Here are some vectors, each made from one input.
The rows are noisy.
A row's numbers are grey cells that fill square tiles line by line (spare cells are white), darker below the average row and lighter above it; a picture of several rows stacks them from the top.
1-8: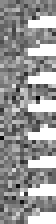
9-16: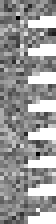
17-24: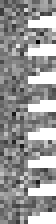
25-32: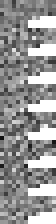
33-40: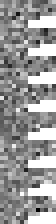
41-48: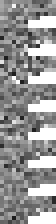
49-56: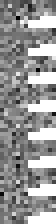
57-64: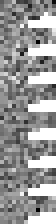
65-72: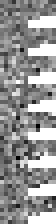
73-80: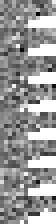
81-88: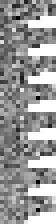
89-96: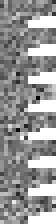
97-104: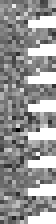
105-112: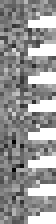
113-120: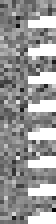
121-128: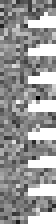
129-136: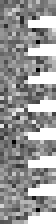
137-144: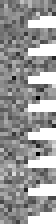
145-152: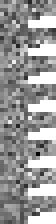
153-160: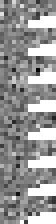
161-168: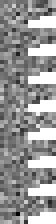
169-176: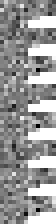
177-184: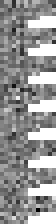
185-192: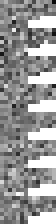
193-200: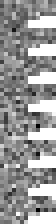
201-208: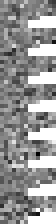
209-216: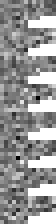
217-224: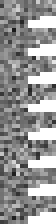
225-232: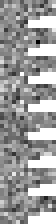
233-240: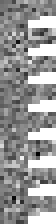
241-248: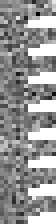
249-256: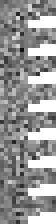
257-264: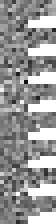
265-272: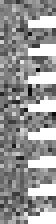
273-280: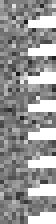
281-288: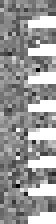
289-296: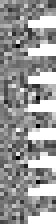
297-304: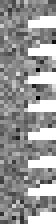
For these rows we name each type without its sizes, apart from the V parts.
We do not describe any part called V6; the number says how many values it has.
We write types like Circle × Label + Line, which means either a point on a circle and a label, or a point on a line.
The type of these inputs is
((Bool × Circle + Label) × Tree + V6) × Line.
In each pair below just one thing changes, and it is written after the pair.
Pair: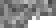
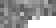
the true/false value
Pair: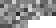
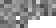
the true/false value
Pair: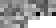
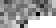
the node of the tree
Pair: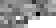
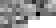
the true/false value
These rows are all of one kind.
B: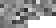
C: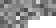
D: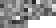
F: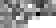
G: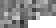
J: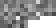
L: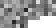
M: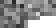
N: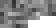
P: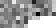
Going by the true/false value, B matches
C, F and N.
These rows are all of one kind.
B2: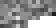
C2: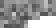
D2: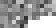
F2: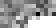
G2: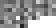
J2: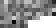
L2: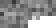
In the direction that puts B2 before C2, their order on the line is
F2, D2, G2, B2, J2, C2, L2.
